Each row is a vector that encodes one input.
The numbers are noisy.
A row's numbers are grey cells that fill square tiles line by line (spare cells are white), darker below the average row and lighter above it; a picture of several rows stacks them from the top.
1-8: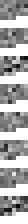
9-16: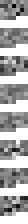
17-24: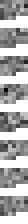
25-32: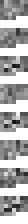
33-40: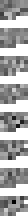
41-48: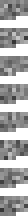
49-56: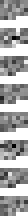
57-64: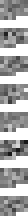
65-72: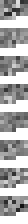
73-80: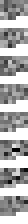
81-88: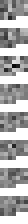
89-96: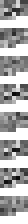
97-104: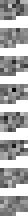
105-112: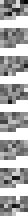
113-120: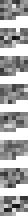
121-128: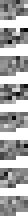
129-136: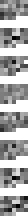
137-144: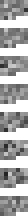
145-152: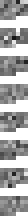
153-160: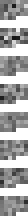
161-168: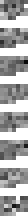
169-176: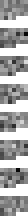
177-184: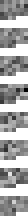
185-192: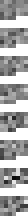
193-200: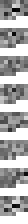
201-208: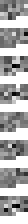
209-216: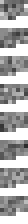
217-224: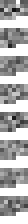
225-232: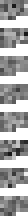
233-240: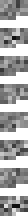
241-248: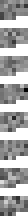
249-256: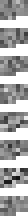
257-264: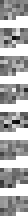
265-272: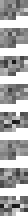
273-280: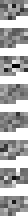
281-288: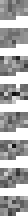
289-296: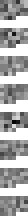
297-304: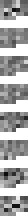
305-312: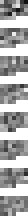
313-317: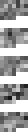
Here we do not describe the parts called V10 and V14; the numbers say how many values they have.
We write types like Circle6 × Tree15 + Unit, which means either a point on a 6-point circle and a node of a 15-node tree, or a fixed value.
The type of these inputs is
(Bool × Bool × Bool + V10) × Line5 × V14 + Tree9.
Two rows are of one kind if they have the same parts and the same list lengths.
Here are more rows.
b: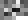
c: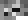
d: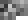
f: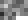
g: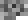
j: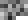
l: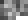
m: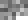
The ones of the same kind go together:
b, c
d, j, l
f, g, m

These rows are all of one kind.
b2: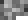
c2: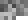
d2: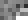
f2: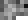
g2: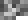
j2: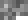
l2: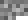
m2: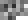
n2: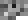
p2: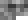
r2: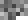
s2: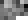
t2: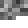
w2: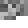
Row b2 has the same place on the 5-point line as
d2, j2, l2 and t2.
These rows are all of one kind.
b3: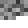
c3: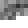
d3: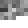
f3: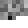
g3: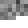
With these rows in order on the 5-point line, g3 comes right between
b3 and c3.
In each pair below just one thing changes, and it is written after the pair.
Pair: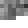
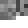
the value of V14
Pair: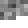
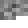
the value of V14
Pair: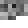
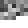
the value of V14
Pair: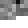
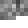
the place on the 5-point line
